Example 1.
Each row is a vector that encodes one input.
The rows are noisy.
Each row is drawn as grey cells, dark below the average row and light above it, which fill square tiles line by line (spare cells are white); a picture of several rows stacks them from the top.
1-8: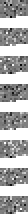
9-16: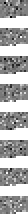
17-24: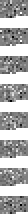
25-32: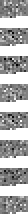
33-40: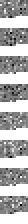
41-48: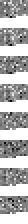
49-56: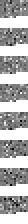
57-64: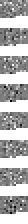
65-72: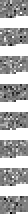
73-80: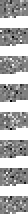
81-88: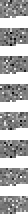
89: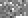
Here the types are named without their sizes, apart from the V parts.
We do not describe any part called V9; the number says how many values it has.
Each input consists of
a true/false value, together with either a point on a line, or a value of V9.
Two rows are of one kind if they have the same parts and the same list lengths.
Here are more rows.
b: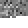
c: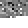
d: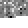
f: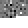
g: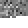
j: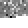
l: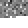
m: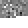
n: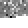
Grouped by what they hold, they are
b, d, g, j, l, m, n
c, f

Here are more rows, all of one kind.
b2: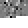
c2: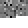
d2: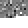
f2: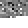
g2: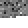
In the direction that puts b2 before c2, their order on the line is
b2, c2, g2, d2, f2.
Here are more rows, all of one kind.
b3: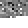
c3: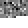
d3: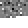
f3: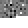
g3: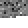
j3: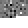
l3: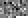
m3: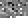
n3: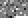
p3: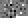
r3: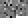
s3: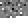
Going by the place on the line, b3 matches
m3 and n3.
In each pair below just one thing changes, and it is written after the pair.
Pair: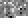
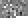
the true/false value
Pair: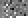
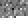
the value of V9
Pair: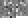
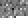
the true/false value
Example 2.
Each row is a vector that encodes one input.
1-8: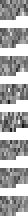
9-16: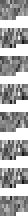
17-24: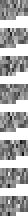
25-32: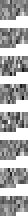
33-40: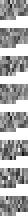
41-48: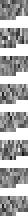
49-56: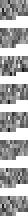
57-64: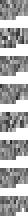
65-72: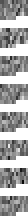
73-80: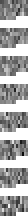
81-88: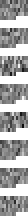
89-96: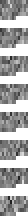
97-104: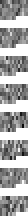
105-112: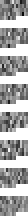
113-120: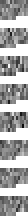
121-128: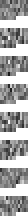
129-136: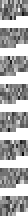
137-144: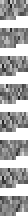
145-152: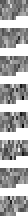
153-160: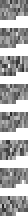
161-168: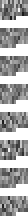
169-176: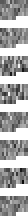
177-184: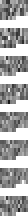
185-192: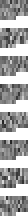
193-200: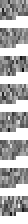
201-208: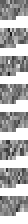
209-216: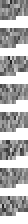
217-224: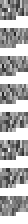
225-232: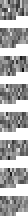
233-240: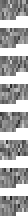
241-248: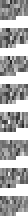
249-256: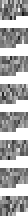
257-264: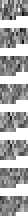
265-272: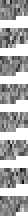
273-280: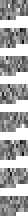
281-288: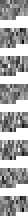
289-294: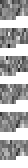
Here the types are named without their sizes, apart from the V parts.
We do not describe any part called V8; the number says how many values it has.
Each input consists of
either two labels, or a value of V8.
